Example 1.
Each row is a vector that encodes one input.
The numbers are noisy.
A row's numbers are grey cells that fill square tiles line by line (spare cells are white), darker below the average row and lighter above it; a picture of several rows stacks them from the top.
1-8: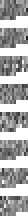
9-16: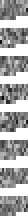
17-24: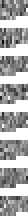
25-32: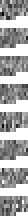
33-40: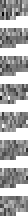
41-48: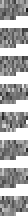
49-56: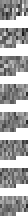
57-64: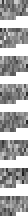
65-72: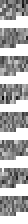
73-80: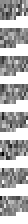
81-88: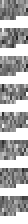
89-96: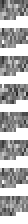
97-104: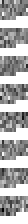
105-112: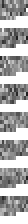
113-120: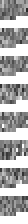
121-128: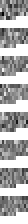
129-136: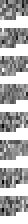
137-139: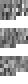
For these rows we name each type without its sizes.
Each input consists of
a point on each of two lines.
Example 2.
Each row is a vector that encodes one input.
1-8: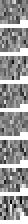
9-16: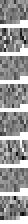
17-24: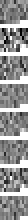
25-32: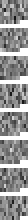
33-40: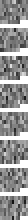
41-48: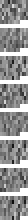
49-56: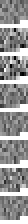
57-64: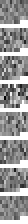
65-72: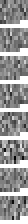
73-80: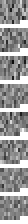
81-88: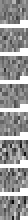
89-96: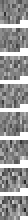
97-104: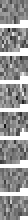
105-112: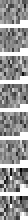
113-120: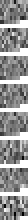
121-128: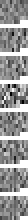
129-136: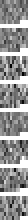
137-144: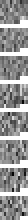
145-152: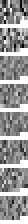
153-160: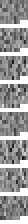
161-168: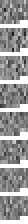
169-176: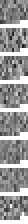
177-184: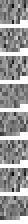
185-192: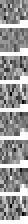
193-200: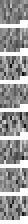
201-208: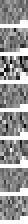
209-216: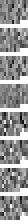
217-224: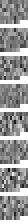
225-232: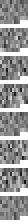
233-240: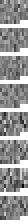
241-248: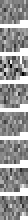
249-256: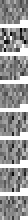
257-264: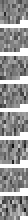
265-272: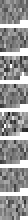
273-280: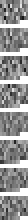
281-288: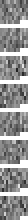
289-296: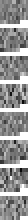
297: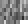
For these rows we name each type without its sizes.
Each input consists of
a point on a line.
